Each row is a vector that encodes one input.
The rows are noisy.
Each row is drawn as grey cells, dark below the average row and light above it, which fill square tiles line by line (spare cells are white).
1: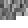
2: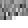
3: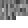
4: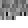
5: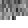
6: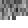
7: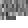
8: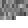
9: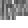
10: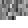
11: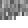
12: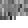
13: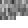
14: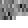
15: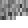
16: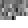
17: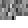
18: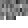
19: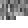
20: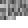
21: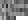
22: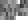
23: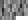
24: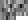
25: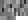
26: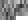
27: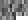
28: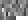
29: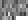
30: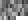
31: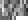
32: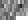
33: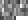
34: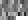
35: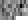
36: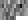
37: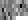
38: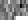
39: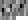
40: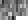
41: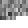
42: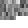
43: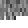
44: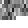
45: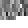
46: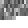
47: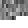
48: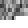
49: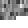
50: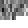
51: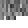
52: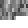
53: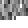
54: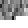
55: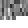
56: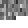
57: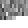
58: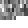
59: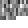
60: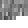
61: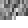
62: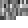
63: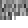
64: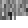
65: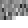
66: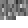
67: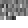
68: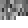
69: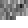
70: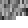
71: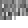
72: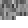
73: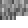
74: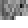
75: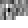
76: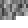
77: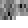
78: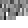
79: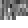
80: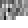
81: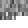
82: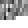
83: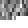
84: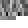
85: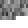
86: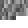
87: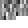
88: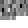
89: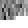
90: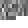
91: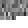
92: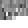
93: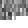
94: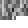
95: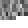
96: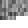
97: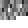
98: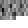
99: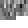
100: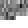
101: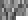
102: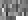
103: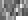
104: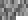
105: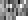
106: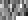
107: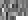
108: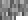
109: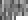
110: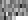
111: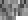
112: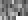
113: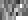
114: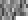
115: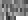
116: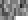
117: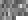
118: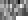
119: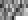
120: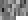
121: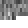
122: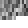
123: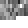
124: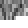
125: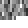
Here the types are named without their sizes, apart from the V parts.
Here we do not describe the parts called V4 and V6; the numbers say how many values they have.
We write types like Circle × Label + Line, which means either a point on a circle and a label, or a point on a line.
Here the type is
Bool × (Line + V4) × V6.
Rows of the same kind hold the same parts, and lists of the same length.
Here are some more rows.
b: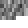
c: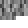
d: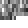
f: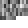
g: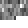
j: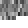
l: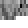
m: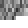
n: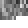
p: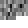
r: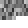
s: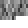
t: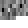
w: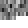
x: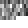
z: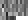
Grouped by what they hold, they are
b, c, j, l, m, p, s, t, w, z
d, f, g, n, r, x

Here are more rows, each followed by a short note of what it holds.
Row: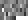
a point on a line, a true/false value and a value of V6
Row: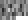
a point on a line, a true/false value and a value of V6
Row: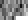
a point on a line, a true/false value and a value of V6
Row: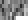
a point on a line, a true/false value and a value of V6
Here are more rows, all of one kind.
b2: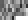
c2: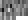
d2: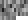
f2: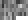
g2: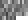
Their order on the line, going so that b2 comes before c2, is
b2, g2, f2, d2, c2.
